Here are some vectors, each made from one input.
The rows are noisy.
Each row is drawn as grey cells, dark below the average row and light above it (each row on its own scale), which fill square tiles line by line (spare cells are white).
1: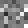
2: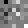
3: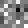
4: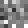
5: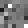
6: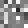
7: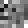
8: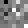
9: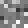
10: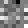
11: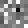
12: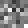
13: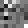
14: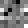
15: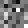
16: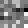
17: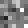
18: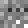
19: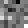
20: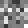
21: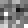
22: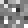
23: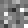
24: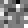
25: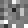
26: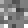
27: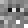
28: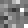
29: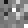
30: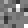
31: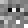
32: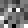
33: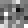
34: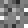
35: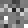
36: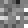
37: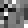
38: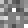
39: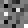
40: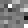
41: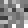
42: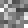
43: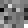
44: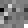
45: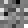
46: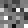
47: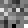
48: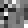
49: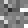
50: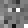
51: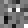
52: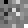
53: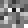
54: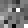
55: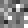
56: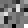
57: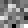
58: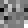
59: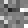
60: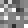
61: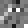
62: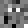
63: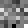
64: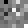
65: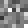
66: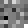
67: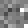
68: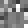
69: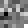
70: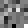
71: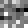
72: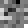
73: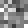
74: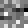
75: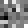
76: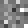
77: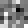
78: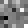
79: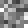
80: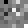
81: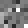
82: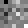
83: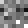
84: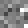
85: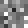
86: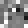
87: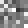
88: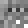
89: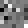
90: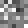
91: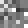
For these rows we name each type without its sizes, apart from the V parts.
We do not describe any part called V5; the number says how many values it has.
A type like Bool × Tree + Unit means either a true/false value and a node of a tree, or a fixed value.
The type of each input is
List(Bool × V5).
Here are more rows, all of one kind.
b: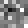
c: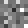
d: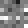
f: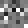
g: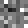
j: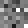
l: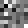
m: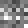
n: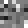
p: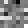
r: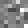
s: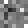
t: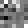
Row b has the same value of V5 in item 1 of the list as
d, g, p and s.
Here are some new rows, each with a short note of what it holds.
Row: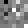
the empty list
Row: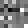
a list of two items
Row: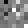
the empty list
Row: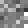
a list of one item
